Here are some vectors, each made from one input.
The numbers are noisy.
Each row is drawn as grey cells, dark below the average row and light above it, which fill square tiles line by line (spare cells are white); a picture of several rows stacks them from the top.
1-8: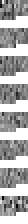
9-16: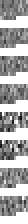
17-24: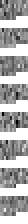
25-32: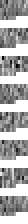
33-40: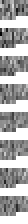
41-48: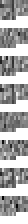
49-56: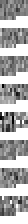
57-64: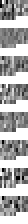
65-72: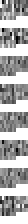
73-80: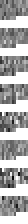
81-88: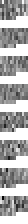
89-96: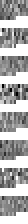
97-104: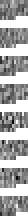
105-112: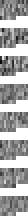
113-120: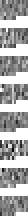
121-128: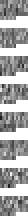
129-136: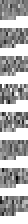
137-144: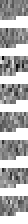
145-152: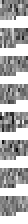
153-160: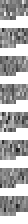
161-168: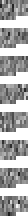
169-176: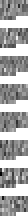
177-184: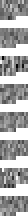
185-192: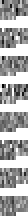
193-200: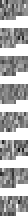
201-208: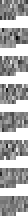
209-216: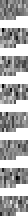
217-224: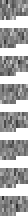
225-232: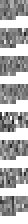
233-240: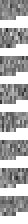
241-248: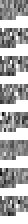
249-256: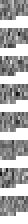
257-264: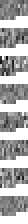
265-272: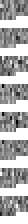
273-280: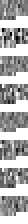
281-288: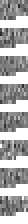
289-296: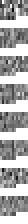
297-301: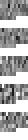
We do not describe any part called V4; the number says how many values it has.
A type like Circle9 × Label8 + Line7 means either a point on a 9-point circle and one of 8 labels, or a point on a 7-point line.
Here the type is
Line9 × (Line9 + V4) × V4.
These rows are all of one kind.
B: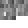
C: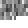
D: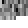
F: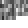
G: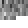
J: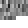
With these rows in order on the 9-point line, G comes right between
D and F.
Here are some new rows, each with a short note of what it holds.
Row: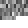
a point on each of two 9-point lines and a value of V4
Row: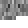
a point on a 9-point line and two values of V4
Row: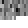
a point on each of two 9-point lines and a value of V4
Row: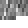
a point on a 9-point line and two values of V4
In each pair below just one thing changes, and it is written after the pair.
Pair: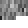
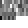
the place on one of the two 9-point lines
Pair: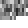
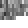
the place on one of the two 9-point lines
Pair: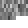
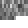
the place on one of the two 9-point lines
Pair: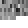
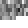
the value of V4
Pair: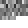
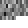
the place on one of the two 9-point lines
